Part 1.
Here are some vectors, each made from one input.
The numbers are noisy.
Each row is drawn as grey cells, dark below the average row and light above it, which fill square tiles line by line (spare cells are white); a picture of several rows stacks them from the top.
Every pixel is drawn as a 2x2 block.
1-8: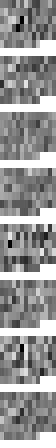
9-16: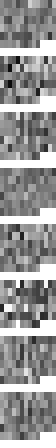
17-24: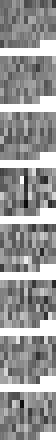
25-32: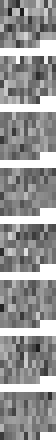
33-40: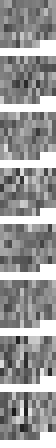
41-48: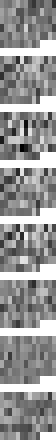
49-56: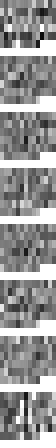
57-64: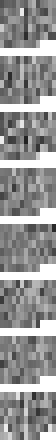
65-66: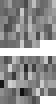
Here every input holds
a node of a 12-node tree.
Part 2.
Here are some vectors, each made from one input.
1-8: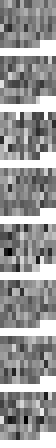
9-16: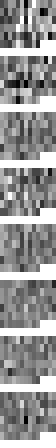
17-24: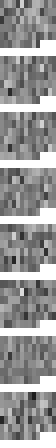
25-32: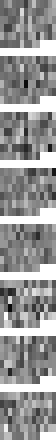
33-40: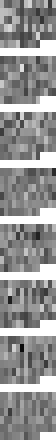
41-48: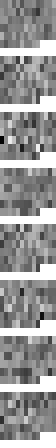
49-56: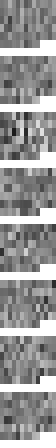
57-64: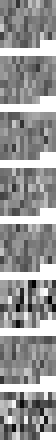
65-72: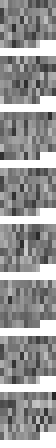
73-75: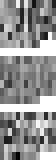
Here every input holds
a node of a 14-node tree.
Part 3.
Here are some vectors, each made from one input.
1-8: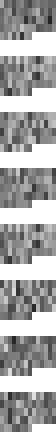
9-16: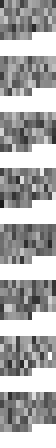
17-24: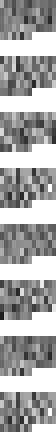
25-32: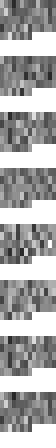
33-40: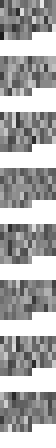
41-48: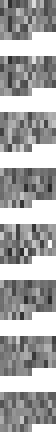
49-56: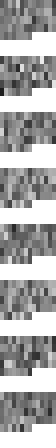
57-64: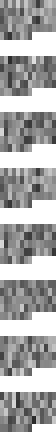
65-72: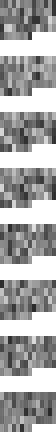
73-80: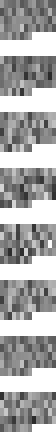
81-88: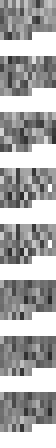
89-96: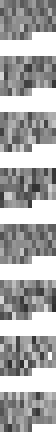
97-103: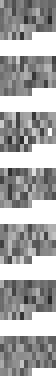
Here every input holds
a node of a 14-node tree.
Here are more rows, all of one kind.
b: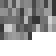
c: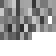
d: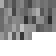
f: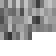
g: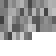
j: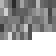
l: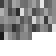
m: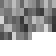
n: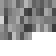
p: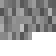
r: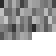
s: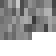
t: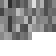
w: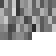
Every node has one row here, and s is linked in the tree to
b, f, p and r.
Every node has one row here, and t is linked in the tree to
p.
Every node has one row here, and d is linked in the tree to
j and p.
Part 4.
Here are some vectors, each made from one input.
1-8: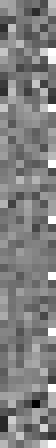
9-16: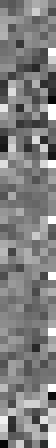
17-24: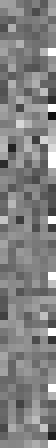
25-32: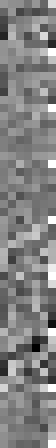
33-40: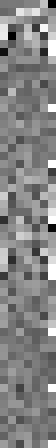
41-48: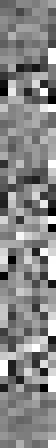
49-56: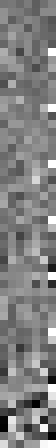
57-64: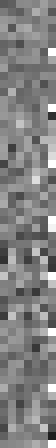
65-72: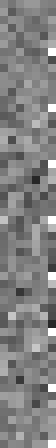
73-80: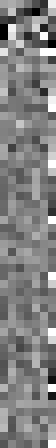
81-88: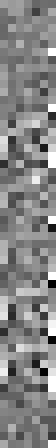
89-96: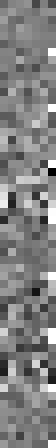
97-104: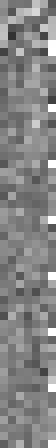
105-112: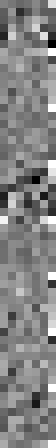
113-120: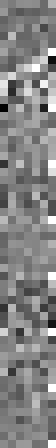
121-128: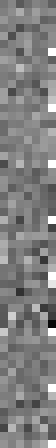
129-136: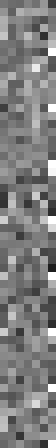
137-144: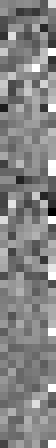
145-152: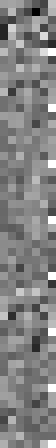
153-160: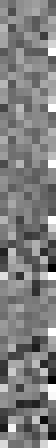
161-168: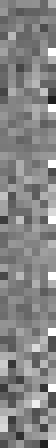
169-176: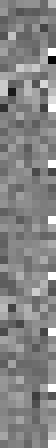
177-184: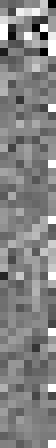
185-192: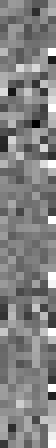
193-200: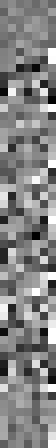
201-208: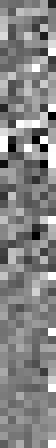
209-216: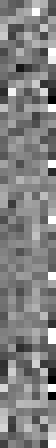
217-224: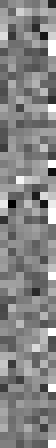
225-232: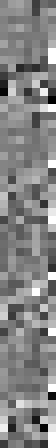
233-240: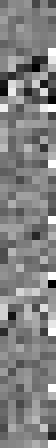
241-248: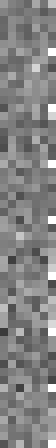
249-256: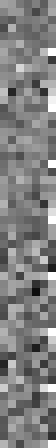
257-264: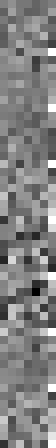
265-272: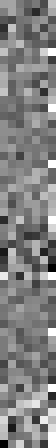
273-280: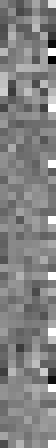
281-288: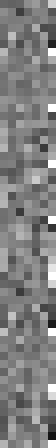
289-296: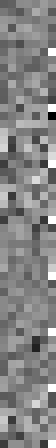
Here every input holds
four true/false values.
